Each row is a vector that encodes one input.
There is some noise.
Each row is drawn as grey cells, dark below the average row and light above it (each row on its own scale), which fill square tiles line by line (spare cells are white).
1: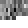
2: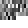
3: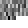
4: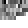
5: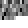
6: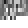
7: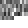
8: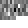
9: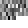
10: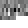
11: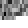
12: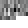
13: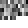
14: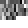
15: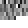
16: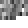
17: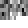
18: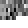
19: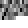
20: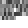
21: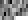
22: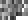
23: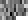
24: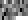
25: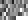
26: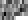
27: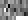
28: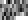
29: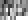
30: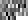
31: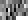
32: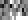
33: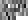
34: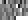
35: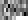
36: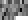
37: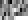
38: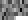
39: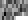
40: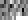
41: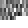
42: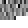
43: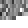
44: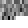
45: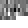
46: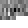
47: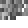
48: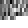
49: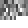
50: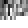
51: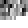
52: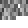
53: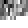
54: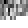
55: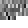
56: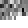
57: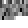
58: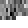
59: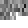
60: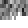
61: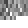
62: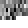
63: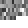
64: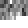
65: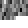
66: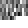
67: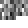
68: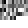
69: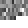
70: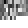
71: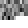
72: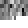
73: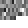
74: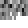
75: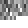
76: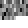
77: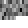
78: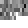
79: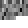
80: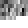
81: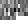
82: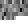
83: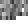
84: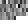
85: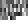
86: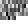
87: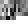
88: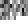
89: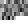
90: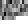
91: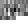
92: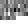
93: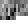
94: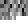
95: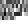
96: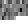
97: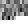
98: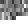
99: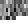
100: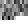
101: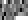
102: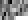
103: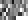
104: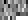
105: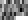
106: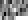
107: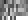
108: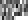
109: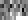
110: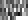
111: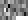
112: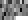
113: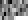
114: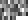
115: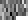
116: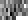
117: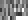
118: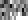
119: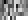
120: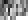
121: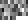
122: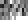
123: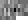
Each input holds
a point on a 4-point line, together with either a point on a 4-point line, or three true/false values.
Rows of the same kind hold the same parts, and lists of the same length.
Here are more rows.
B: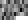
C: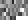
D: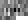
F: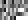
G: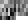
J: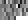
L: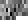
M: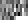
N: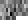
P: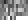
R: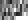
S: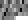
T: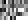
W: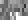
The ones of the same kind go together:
B, M, R, S
C, D, F, G, J, L, N, P, T, W

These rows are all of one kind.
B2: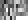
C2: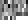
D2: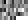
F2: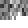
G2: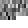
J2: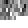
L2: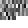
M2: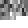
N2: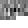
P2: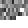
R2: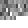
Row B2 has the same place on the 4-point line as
C2, D2 and P2.
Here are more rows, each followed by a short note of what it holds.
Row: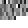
a point on a 4-point line and three true/false values
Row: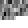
a point on each of two 4-point lines
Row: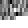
a point on each of two 4-point lines
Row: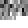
a point on a 4-point line and three true/false values
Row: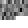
a point on each of two 4-point lines
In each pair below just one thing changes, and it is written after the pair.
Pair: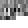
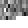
one of the three true/false values
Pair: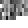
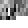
the place on the 4-point line
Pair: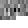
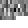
the place on the 4-point line
